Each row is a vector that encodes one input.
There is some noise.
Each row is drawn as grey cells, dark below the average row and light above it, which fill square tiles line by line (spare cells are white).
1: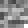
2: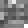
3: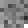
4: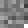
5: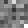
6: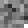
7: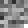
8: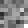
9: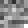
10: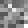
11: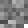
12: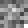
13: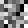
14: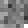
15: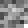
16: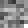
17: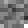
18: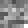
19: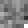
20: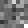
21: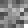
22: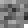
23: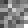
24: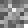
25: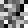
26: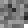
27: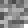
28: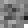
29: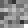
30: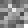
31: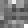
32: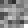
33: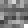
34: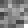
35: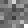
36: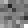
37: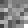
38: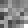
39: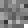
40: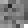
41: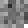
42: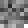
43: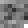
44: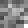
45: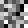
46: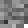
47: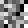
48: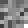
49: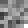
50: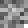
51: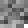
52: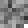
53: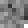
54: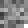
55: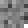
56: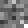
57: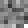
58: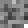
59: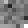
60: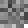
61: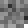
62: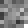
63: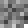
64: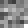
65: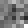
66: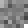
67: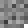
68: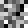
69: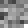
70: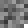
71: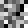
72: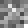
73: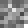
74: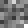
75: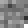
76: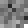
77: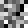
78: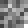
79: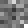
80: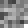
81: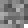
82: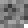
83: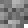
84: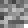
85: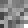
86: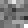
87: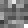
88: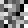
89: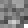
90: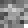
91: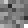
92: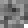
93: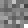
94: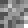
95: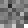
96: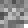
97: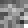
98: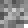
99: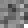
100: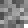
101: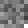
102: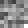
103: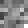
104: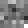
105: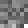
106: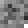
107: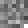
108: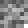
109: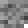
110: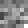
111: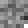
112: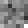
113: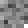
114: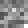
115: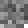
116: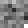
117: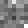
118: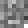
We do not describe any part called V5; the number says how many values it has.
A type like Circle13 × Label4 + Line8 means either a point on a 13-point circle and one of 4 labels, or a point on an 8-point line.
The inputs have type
List2(Bool × V5).
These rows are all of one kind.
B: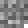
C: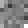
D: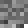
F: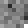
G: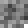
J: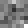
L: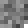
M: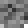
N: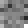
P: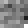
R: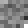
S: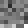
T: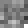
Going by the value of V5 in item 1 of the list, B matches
C, N and R.
